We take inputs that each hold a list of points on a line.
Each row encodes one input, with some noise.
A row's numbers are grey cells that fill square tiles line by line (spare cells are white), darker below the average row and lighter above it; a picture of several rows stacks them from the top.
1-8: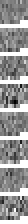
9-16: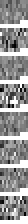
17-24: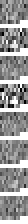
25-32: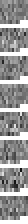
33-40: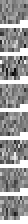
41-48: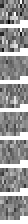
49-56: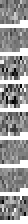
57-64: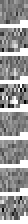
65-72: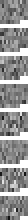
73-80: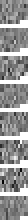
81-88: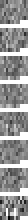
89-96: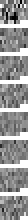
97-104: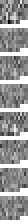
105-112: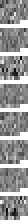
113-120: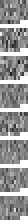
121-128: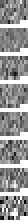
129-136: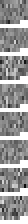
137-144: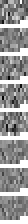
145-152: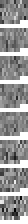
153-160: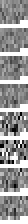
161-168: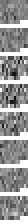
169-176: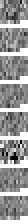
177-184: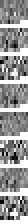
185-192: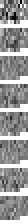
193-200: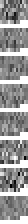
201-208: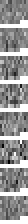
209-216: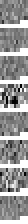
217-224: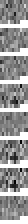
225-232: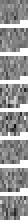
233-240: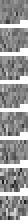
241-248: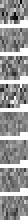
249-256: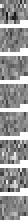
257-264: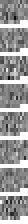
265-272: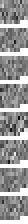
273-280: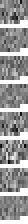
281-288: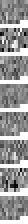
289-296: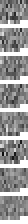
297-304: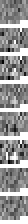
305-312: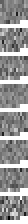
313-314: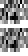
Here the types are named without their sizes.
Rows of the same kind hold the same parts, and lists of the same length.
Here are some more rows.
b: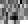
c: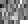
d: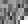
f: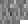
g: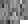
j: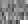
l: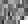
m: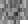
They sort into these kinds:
b, f, g
c, m
d, l
j

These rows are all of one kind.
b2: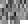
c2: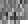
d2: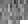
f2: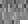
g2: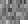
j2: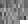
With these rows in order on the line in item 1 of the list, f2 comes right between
b2 and c2.
